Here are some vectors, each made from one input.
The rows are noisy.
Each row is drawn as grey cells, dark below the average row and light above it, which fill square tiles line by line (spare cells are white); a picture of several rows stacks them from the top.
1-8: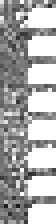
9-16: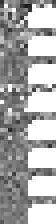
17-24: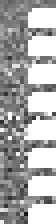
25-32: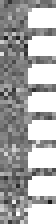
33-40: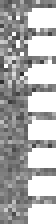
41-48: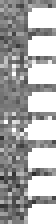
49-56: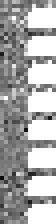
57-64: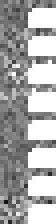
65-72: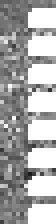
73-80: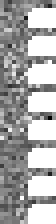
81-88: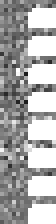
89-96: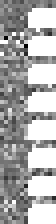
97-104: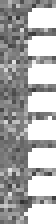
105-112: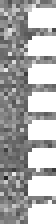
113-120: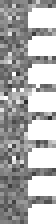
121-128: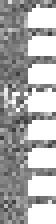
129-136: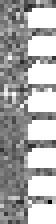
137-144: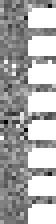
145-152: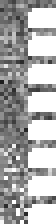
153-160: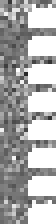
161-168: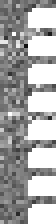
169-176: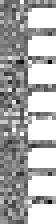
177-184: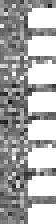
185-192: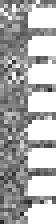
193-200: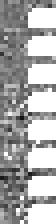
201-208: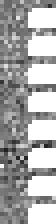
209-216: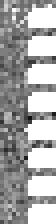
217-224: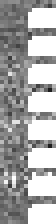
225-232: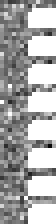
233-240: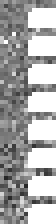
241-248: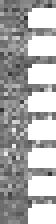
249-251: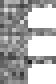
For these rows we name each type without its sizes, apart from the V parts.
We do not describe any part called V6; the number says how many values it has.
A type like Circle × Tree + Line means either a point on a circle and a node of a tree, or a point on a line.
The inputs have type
Bool × Bool × Bool × Bool × (Line + V6).
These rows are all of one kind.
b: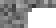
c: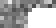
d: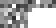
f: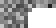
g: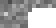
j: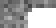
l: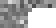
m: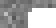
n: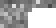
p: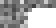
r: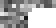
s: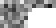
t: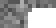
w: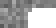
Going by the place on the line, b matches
f, j and n.
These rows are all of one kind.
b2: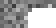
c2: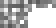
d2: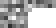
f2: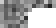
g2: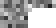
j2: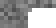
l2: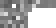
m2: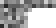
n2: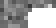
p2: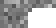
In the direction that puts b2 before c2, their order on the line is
b2, p2, m2, f2, d2, g2, c2, j2, n2, l2.
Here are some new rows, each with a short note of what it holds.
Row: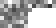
a point on a line and four true/false values
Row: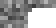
a point on a line and four true/false values
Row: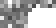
a point on a line and four true/false values
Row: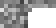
a point on a line and four true/false values
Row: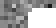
a point on a line and four true/false values
